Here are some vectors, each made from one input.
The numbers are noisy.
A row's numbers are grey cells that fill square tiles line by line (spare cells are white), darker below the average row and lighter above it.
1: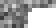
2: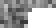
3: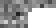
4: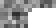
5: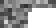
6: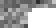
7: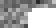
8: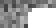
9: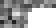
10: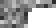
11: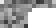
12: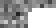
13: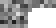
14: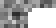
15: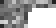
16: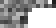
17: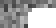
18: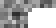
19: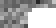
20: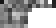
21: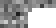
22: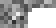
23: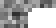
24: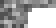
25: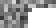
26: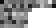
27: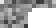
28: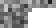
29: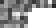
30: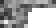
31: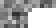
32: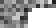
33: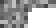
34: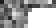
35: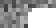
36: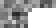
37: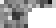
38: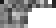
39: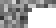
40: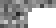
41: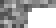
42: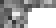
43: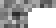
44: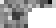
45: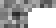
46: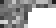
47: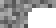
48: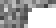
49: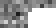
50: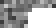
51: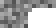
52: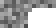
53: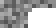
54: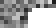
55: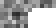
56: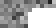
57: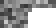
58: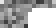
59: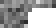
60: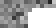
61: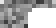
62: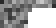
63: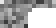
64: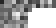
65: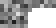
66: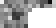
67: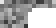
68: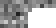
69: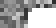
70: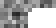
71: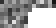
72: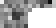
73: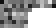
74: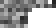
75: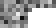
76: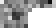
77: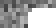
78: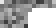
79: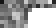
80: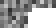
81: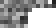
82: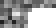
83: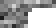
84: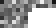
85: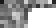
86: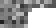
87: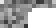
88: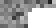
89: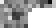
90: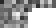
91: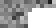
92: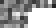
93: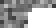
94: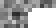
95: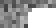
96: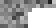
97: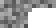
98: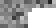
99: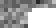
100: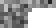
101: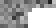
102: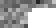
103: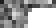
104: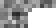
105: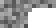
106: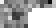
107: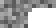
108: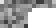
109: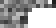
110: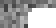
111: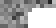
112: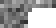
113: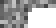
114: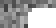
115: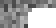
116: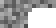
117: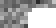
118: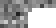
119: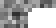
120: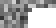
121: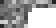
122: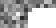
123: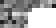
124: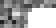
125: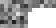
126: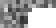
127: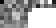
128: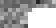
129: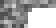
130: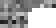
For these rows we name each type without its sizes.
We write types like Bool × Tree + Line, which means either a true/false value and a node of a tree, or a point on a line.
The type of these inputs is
Bool × Bool × Bool × (Circle + Unit).
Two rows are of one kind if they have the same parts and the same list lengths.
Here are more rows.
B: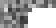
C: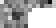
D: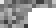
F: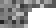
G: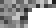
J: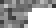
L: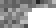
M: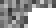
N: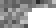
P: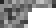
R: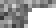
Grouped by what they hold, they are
B, F, G, J, M, P, R
C, D, L, N

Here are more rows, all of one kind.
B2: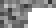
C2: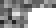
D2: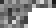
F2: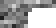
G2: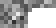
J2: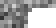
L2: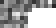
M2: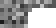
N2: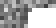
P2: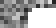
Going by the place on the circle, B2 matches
C2 and M2.
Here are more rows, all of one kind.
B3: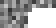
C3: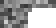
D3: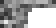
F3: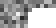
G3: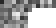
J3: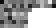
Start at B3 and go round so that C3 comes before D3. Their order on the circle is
B3, J3, C3, D3, F3, G3.
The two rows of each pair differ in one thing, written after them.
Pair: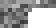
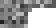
one of the three true/false values
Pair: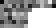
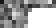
the place on the circle
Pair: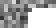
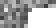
the place on the circle
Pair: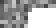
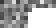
the place on the circle
